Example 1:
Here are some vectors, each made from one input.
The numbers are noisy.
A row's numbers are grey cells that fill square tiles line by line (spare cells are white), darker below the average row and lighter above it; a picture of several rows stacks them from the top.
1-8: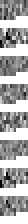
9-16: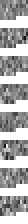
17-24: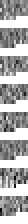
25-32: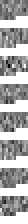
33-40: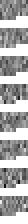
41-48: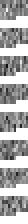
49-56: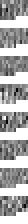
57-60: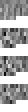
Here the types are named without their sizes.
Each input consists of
a point on a line and a true/false value.
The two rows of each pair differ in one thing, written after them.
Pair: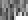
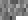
the place on the line
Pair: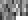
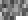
the true/false value
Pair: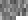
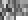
the true/false value
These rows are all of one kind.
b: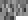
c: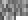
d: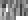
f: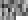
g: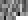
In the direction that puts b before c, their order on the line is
g, b, d, c, f.
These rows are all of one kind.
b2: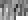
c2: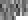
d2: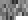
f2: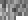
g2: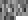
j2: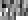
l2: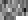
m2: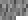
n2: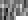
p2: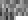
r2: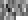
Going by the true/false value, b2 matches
f2, j2 and r2.
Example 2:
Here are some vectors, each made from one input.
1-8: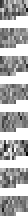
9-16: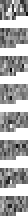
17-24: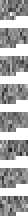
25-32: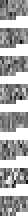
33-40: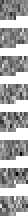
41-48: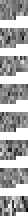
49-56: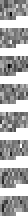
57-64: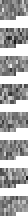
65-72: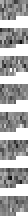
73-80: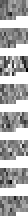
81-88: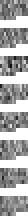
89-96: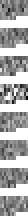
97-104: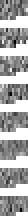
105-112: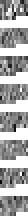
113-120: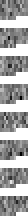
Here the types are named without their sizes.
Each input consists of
either a fixed value, or a label and a true/false value.
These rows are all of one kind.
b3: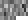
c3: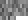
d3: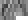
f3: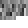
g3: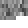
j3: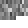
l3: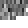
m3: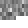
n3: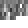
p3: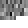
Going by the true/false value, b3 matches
d3, g3, l3 and n3.
